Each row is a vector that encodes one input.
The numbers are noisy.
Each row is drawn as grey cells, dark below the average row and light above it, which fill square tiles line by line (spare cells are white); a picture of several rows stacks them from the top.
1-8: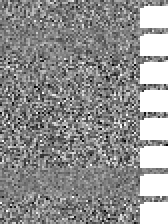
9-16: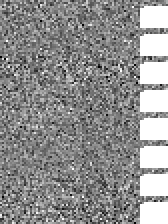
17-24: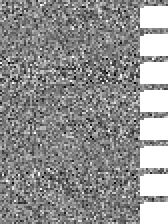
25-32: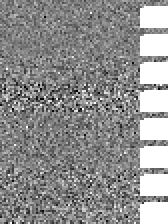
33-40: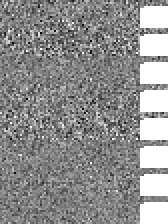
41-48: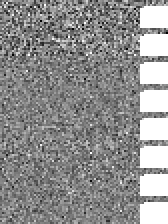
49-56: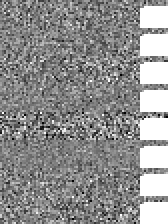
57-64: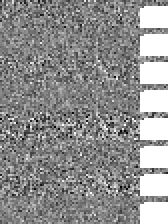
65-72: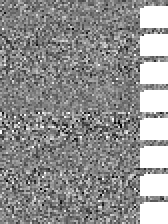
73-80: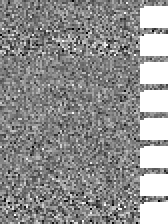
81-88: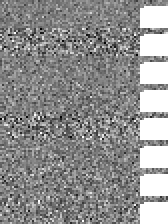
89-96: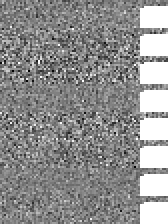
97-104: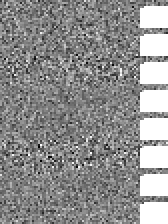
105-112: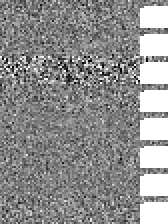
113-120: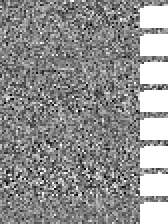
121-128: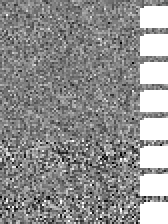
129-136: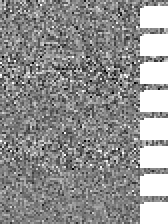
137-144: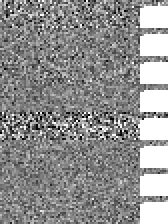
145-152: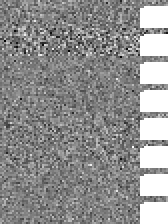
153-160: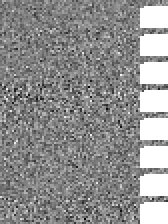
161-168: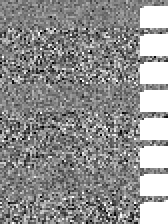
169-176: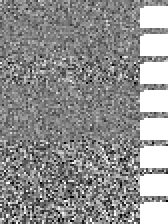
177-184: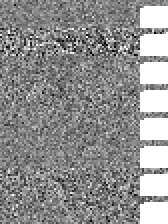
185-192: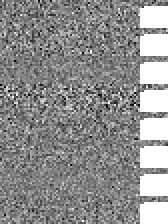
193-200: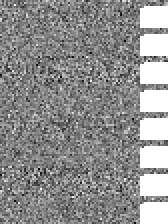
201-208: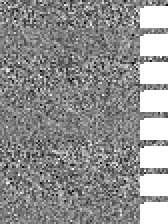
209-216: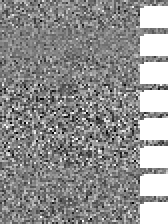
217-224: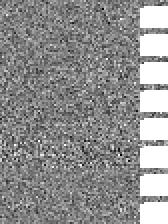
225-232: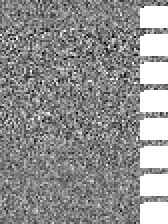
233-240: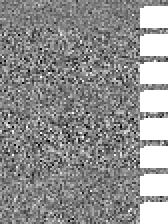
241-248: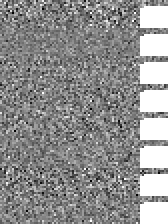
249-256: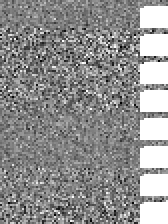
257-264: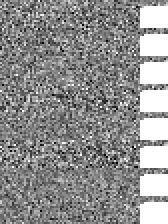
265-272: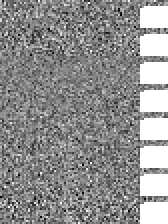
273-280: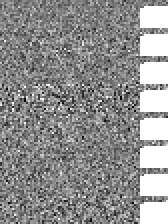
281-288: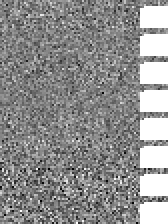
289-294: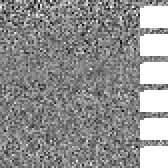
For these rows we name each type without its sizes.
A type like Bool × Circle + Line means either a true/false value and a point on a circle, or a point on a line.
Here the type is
Label × List(Circle) × Tree.
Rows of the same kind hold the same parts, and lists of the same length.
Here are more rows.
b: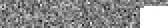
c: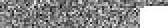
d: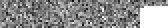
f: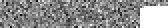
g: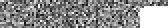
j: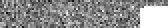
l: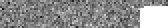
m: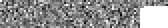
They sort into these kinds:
b, d, g, m
c
f, j
l

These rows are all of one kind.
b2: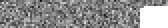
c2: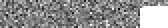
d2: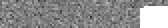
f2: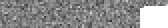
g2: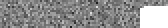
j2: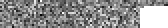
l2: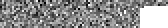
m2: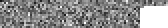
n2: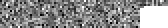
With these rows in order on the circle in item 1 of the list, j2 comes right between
b2 and c2.
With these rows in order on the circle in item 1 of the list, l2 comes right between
c2 and m2.
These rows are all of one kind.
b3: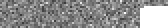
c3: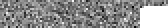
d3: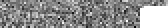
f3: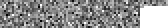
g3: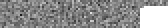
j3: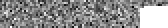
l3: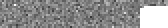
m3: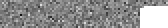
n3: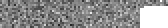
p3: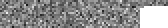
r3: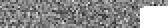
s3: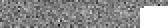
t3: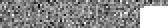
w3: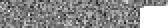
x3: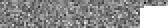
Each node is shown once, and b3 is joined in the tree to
l3.
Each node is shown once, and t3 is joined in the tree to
c3, s3 and w3.
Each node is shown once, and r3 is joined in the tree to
x3.
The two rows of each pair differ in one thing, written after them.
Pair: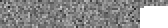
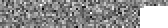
the place on the circle in item 1 of the list
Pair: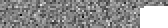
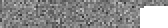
the place on the circle in item 1 of the list
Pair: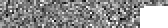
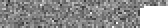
the place on the circle in item 1 of the list
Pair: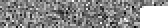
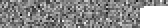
the place on the circle in item 1 of the list
